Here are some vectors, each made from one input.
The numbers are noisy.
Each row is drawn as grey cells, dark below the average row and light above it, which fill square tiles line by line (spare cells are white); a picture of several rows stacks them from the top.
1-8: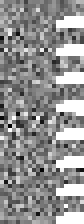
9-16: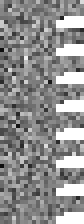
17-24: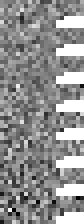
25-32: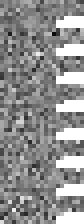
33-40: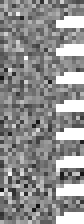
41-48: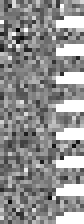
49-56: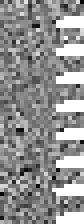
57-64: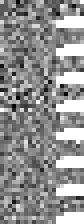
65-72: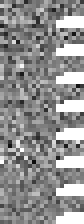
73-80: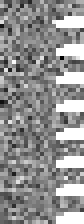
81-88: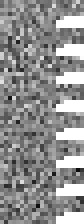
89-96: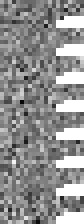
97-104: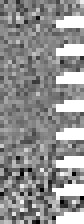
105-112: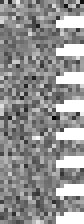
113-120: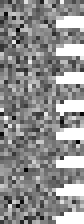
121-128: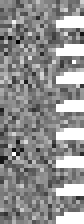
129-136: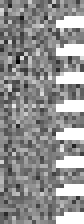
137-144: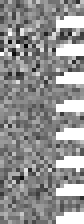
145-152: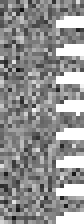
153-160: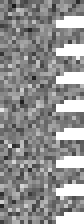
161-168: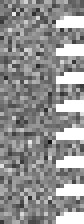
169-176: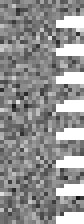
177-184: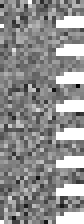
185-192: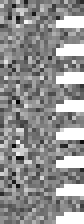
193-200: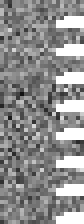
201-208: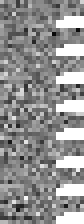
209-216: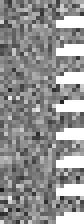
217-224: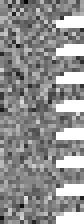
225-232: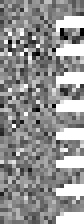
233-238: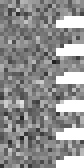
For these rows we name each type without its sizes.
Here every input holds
either a point on a line, or a node of a tree.
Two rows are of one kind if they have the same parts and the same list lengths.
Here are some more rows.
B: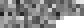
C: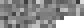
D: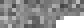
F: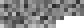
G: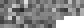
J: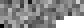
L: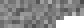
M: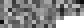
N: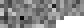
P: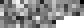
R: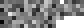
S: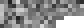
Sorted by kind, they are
B, D, G, J, L, M
C, F, N, P, R, S

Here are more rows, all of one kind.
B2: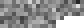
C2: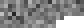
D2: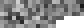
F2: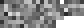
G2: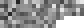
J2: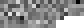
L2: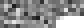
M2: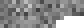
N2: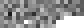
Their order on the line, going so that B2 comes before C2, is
F2, J2, B2, G2, L2, N2, M2, D2, C2.
